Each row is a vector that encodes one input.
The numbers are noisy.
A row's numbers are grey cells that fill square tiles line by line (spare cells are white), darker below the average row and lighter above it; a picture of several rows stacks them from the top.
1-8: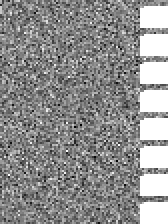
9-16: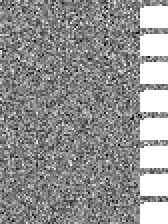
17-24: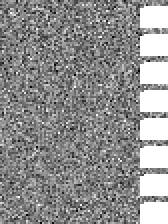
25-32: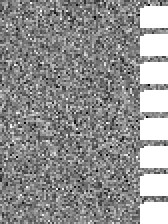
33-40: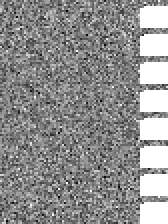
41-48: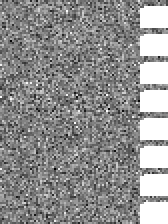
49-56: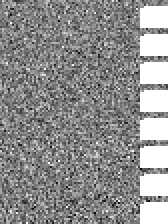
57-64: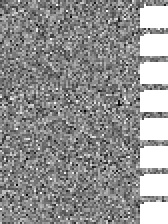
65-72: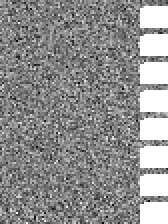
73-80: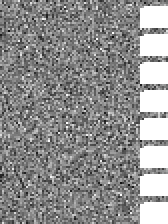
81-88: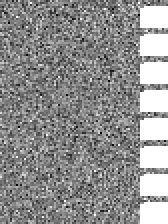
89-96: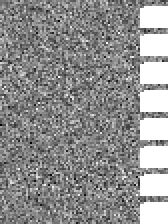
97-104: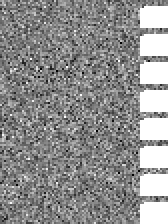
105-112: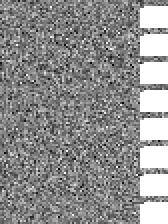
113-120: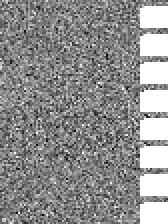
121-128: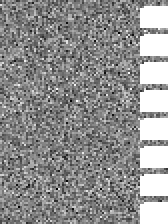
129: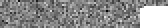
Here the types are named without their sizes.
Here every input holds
two labels and three true/false values.
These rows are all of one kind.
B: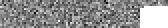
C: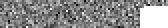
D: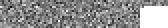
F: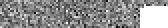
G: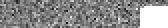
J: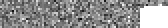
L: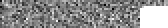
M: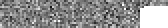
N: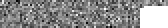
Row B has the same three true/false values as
D, J and M.
